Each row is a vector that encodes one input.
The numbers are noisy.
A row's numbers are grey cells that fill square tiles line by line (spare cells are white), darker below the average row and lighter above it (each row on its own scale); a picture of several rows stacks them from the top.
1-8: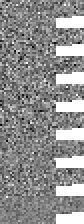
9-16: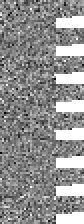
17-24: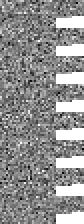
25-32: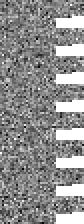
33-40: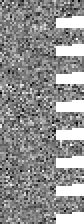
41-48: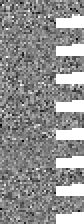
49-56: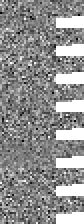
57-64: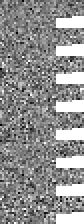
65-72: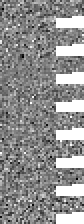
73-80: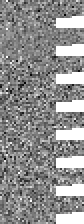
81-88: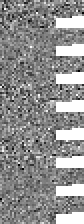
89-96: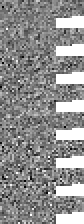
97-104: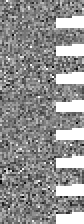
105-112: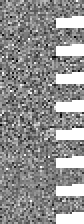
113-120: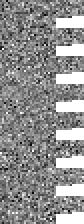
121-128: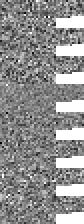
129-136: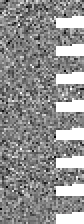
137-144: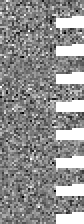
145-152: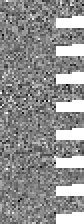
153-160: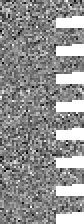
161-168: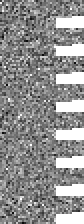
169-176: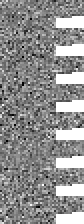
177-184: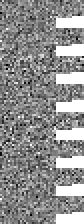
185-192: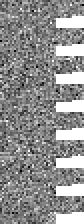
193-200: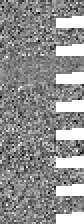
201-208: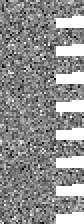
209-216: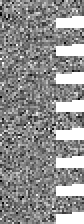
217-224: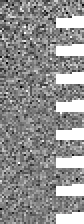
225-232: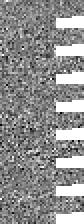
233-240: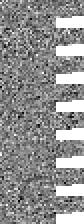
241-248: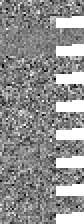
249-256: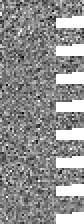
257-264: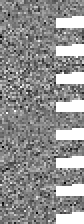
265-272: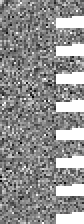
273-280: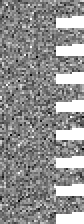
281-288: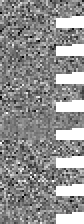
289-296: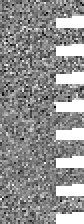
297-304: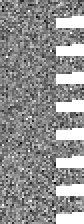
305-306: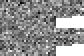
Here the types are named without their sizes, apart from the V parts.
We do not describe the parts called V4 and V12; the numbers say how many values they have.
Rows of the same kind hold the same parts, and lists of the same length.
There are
3 kinds of row.
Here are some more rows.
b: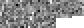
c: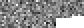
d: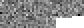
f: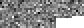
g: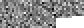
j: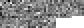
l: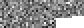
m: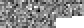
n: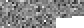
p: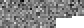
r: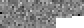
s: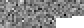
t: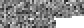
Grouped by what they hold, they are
b, m, n, s
c, l
d, f, g, j, p, r, t

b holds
a node of a tree, a value of V4 and a value of V12.
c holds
a point on a circle and a value of V12.
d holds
a point on a circle, four true/false values and a value of V12.
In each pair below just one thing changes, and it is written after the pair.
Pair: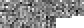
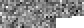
the value of V4
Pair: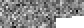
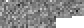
the value of V4
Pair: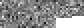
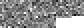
the node of the tree
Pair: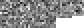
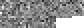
the node of the tree
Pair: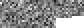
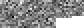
the node of the tree
